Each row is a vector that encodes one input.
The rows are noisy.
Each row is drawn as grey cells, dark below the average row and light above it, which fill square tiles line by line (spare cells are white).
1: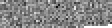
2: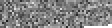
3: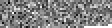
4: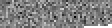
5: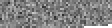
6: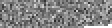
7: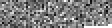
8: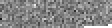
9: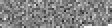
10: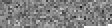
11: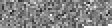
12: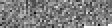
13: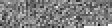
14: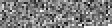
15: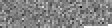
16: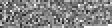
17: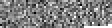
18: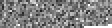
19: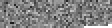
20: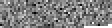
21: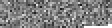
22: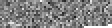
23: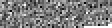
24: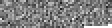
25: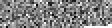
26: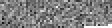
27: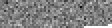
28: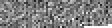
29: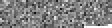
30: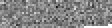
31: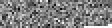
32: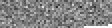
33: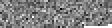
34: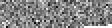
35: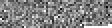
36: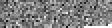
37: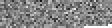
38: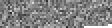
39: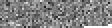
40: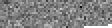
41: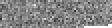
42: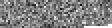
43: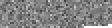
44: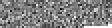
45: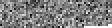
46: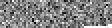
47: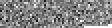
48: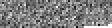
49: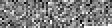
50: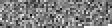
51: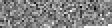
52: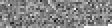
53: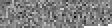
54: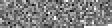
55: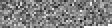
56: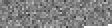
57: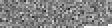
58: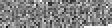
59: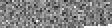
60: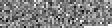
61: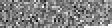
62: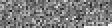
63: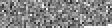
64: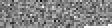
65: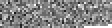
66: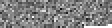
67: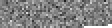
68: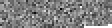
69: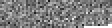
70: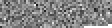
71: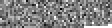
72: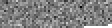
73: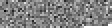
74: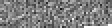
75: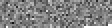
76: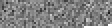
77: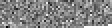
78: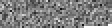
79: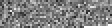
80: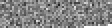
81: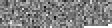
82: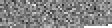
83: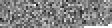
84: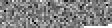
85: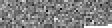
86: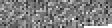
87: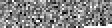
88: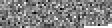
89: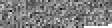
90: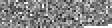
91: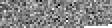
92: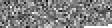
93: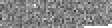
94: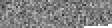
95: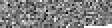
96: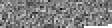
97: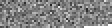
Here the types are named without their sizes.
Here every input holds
either two labels, or four true/false values.
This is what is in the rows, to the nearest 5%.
About 35% of them hold two labels. The rest hold four true/false values.
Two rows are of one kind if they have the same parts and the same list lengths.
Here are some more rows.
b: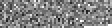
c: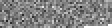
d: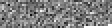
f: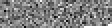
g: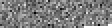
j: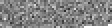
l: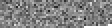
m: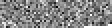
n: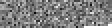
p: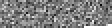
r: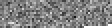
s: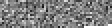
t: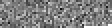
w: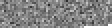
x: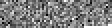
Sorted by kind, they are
b, c, f, j, l, m, r, w
d, g, n, p, s, t, x

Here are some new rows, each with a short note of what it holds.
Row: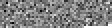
four true/false values
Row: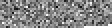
four true/false values
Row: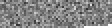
four true/false values
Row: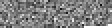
two labels
